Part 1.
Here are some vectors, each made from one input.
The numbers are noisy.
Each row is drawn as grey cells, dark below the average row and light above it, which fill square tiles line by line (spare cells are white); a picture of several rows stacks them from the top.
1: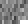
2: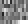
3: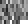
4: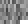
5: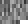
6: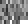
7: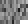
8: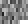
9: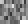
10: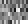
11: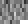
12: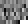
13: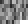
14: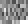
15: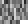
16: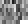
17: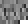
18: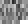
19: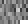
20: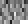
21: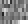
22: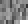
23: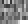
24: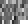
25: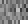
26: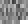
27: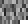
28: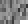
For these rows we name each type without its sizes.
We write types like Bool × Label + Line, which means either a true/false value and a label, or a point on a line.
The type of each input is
Label.
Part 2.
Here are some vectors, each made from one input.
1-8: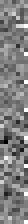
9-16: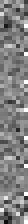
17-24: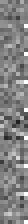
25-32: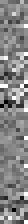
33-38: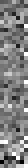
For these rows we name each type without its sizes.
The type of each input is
Bool × Bool × Bool + Unit.
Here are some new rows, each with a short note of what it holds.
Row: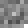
three true/false values
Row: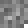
three true/false values
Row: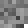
three true/false values
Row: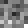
three true/false values
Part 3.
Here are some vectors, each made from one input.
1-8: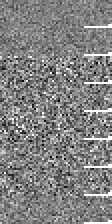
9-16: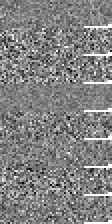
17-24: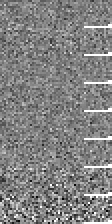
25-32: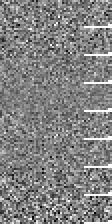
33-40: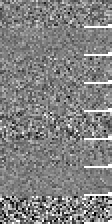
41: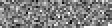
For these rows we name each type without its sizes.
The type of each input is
Line.
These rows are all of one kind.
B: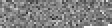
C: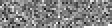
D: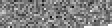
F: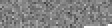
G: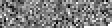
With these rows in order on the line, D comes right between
B and C.
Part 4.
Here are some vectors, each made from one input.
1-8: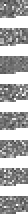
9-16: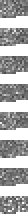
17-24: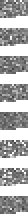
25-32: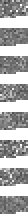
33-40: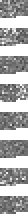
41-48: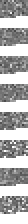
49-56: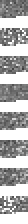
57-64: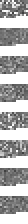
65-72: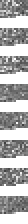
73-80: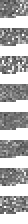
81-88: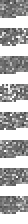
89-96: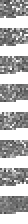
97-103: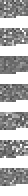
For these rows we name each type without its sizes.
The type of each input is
Label.
